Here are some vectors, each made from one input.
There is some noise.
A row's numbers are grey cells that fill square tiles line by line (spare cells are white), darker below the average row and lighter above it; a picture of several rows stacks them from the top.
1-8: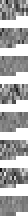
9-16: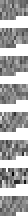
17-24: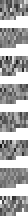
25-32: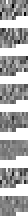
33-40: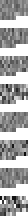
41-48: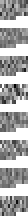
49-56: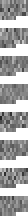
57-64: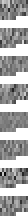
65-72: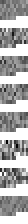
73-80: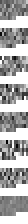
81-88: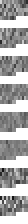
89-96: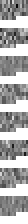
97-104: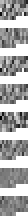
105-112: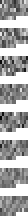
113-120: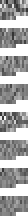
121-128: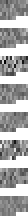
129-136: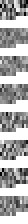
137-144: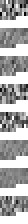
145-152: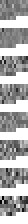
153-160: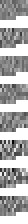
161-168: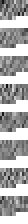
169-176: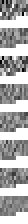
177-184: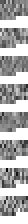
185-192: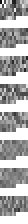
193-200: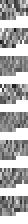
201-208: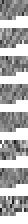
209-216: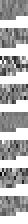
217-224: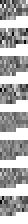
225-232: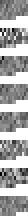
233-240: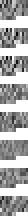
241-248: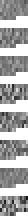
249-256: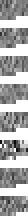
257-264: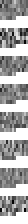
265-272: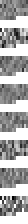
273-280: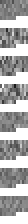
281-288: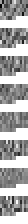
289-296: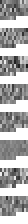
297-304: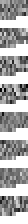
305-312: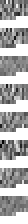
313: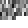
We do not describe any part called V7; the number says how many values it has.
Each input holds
either a point on a 9-point circle, or a point on a 10-point circle, four true/false values and a value of V7.
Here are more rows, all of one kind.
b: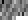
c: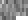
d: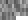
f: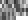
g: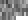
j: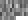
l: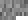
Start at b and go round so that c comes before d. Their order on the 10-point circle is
b, g, c, j, l, d, f.
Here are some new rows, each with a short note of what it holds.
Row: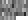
a point on a 9-point circle
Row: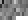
a point on a 10-point circle, four true/false values and a value of V7
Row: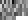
a point on a 10-point circle, four true/false values and a value of V7
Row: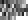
a point on a 10-point circle, four true/false values and a value of V7
